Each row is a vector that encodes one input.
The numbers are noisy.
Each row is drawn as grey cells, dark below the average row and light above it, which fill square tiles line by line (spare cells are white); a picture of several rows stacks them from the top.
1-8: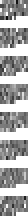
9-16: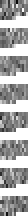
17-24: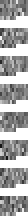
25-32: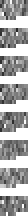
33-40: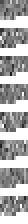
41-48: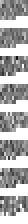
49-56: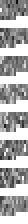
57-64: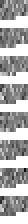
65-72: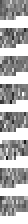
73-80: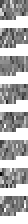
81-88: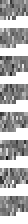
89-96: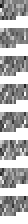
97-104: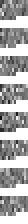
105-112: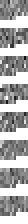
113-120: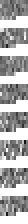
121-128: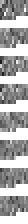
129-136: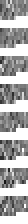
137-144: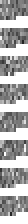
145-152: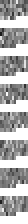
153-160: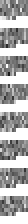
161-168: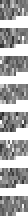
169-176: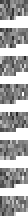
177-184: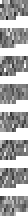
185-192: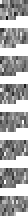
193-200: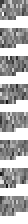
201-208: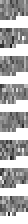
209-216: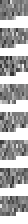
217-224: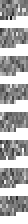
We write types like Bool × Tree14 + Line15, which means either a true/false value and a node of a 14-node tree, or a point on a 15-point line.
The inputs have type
Bool × Line11.
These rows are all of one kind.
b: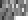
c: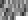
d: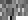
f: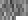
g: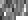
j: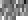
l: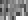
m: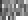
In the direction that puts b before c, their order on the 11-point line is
d, g, j, l, f, m, b, c.
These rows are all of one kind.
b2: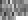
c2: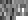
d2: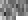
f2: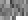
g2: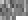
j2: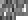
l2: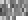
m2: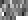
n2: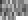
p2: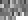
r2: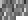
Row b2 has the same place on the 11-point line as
d2, g2, l2 and n2.
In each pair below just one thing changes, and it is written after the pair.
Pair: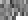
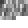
the true/false value
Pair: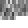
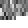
the place on the 11-point line
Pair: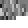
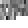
the true/false value
